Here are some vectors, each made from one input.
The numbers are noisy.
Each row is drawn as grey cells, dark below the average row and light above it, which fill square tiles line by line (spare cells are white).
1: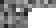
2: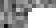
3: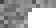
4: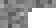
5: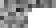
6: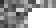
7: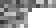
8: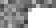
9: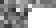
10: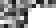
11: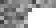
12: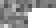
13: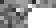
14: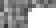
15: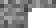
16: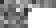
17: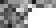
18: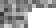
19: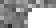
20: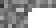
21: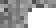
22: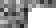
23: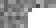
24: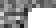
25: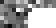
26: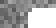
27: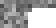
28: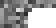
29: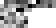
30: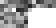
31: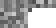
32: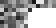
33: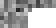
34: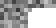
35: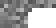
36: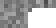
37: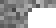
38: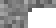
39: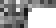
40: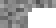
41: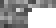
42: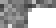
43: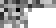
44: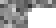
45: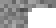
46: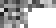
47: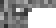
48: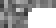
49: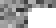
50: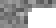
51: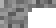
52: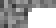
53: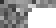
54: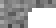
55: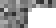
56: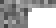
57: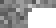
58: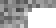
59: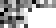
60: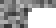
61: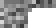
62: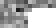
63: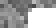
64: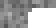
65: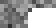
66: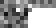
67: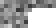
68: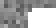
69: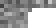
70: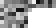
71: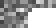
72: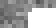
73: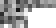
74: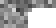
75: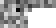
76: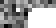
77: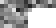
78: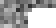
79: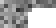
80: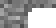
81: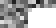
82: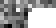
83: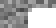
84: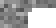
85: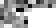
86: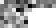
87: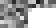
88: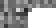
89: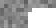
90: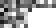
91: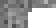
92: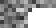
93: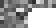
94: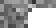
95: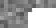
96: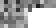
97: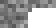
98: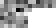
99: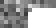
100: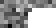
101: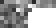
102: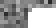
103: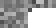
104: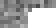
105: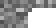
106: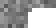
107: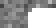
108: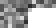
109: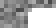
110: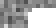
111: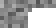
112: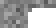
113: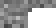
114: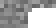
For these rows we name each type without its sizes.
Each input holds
a list of points on a line.
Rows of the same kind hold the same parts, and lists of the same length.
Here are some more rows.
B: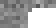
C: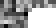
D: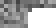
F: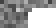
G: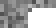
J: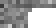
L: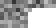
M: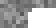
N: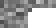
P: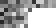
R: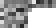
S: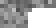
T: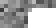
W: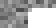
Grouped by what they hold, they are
B, G, M, N, P, S
C, L
D, R
F, J, T, W

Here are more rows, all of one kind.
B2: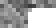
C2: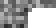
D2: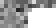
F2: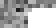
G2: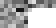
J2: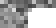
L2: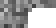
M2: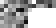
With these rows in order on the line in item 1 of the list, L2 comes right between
C2 and D2.
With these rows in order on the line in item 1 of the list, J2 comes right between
B2 and C2.
